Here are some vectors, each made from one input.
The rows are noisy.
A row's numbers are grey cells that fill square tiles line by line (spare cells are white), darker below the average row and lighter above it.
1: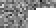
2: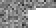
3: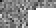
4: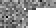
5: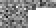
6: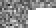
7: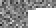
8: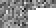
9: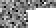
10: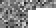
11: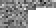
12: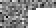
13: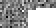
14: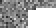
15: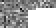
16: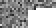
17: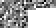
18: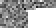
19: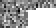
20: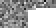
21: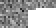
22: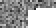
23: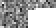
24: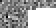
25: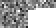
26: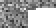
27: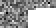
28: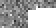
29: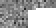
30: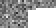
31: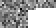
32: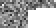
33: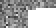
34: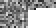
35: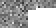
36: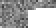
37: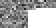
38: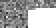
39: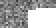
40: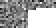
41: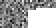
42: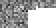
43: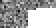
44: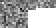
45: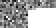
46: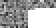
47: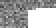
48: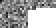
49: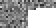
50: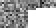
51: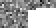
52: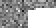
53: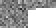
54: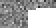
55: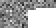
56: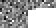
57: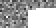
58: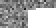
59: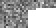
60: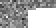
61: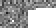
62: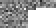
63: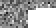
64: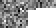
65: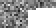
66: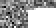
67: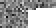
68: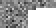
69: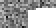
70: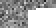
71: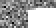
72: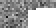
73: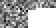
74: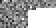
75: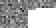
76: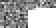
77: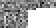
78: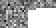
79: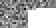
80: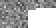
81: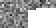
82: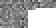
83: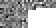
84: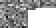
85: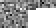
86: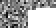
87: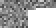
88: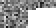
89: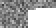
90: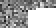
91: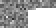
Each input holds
either a fixed value, or a node of a 7-node tree, or a node of a 9-node tree and a true/false value.
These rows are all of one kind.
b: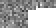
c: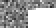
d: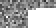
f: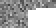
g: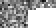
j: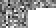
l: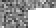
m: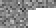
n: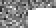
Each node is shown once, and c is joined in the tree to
f and m.
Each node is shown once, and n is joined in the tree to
j.
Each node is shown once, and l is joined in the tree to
m.
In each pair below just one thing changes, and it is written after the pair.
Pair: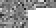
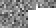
the node of the tree
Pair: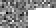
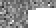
the node of the tree
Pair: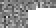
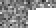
the true/false value
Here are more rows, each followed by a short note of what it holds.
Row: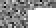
a fixed value
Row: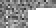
a node of a 9-node tree and a true/false value
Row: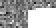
a node of a 9-node tree and a true/false value
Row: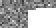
a node of a 9-node tree and a true/false value
